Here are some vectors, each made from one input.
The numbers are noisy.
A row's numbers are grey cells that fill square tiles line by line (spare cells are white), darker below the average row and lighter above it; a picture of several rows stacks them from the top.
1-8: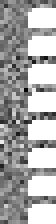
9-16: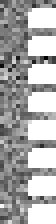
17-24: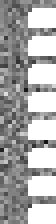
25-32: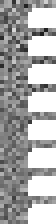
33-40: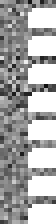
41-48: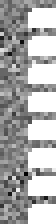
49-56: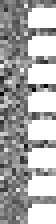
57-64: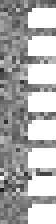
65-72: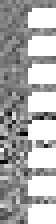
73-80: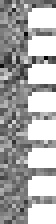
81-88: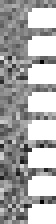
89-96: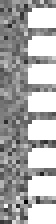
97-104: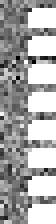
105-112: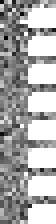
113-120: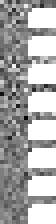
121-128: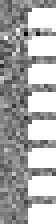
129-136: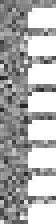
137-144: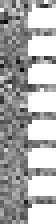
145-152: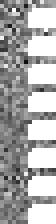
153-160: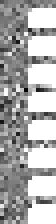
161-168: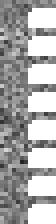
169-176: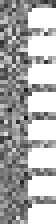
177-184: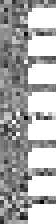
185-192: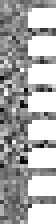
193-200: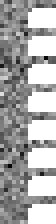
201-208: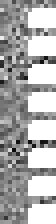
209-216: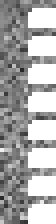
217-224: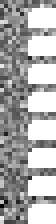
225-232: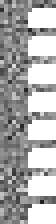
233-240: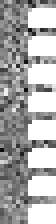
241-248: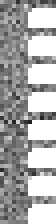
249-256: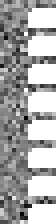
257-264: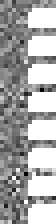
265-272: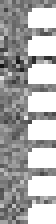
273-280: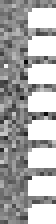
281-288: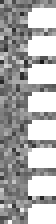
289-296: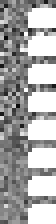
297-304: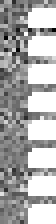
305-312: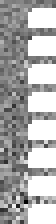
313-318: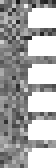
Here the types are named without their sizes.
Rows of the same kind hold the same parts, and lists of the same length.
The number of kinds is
5.
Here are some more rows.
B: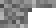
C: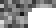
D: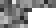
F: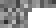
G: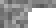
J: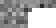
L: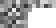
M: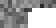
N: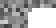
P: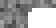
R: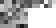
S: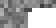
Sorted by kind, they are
B, D, L, P
C, M, S
F, J
G, N
R

